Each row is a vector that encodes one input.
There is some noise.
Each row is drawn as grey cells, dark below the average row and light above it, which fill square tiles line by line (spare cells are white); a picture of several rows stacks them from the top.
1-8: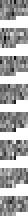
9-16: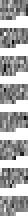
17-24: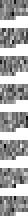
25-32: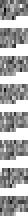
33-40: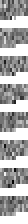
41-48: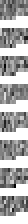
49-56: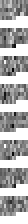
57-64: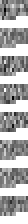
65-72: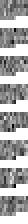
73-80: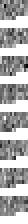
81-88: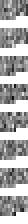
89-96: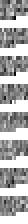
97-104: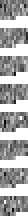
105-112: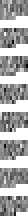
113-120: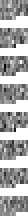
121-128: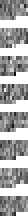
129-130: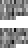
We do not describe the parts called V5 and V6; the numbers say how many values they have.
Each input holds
a value of V5, together with either a node of a 7-node tree, or a true/false value and a value of V6.
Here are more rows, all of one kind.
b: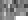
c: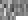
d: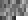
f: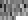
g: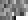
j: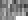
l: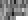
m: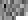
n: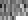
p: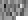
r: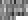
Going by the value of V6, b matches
d and r.
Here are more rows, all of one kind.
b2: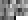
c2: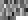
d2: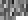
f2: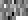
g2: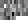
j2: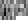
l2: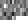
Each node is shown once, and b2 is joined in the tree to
f2, g2 and j2.
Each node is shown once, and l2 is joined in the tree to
j2.
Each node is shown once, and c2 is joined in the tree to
f2.
